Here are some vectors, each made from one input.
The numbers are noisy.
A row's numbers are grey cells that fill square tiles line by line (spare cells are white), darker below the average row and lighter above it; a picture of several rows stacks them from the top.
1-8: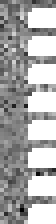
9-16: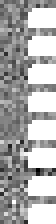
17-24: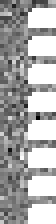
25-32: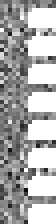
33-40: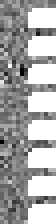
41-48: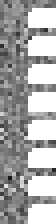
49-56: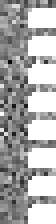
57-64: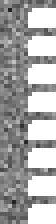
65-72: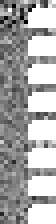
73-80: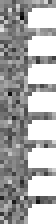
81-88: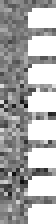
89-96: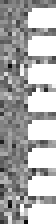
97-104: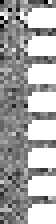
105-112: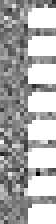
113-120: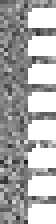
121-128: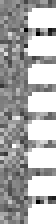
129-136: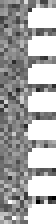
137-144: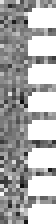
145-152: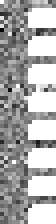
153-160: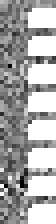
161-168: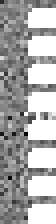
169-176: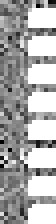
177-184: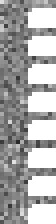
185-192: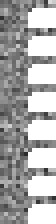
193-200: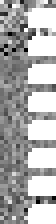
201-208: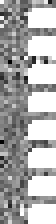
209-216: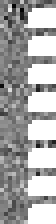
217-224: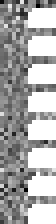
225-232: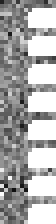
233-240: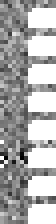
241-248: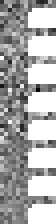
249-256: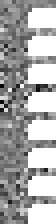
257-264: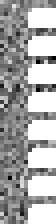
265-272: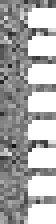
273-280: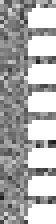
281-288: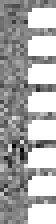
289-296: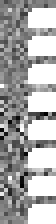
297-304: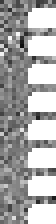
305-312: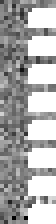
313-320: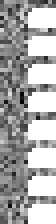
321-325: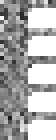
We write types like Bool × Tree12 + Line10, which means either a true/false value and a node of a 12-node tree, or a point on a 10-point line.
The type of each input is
(Bool × Line4 + Label4 × Label6) × Label6.
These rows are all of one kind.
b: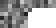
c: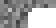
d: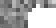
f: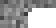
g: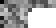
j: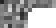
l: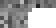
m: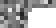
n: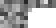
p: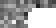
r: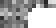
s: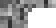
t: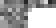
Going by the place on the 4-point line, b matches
l and s.
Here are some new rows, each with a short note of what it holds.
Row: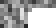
one of 6 labels, a point on a 4-point line and a true/false value
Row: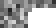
one of 4 labels and two labels (each one of 6)
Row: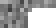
one of 4 labels and two labels (each one of 6)
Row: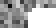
one of 6 labels, a point on a 4-point line and a true/false value
